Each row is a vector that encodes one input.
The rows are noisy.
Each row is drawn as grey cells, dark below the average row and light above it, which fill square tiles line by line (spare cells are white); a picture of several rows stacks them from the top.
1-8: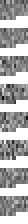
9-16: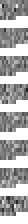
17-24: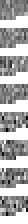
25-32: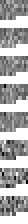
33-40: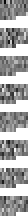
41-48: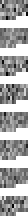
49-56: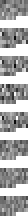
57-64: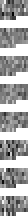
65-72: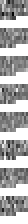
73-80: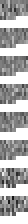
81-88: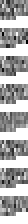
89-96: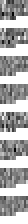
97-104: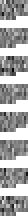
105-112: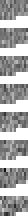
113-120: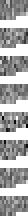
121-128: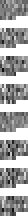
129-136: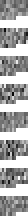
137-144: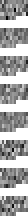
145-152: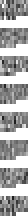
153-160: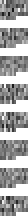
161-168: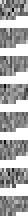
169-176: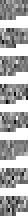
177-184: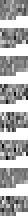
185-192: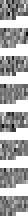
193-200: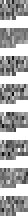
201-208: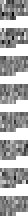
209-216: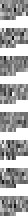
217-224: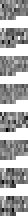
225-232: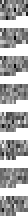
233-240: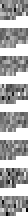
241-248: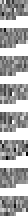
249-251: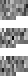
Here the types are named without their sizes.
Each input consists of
either a node of a tree, or a list of points on a line.
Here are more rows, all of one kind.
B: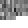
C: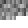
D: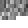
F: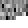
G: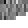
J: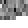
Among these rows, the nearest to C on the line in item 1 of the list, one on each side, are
D and G.
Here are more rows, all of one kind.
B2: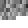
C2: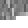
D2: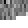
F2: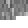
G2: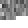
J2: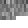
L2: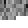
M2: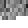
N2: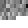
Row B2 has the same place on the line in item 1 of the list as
L2, M2 and N2.
